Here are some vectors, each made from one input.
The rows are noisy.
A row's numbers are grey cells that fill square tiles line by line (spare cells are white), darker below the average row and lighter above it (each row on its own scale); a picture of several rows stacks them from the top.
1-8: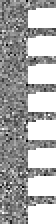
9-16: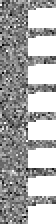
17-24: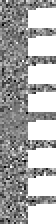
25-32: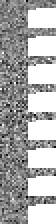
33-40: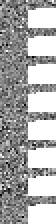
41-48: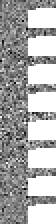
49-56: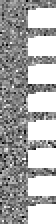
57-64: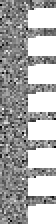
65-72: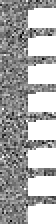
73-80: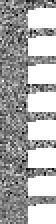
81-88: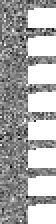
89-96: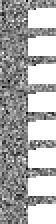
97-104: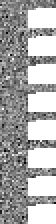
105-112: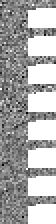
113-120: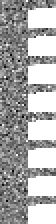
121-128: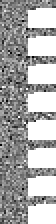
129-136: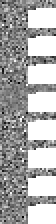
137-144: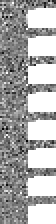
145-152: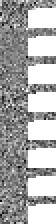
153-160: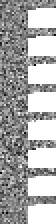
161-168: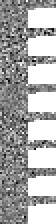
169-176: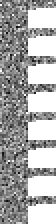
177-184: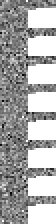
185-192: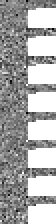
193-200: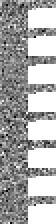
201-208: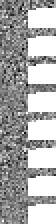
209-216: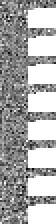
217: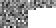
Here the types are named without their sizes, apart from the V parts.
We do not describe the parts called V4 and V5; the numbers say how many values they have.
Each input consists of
either a point on each of two circles and a value of V5, or a value of V4.
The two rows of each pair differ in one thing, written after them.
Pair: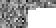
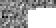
the value of V5
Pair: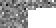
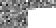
the value of V5
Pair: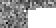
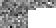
the value of V5
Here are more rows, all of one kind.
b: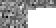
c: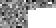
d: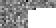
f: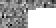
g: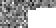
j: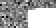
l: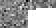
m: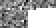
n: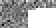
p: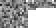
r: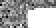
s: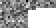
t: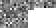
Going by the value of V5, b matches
c and t.
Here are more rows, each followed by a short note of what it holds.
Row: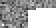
a value of V4
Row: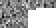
a point on each of two circles and a value of V5
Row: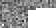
a value of V4
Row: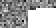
a value of V4
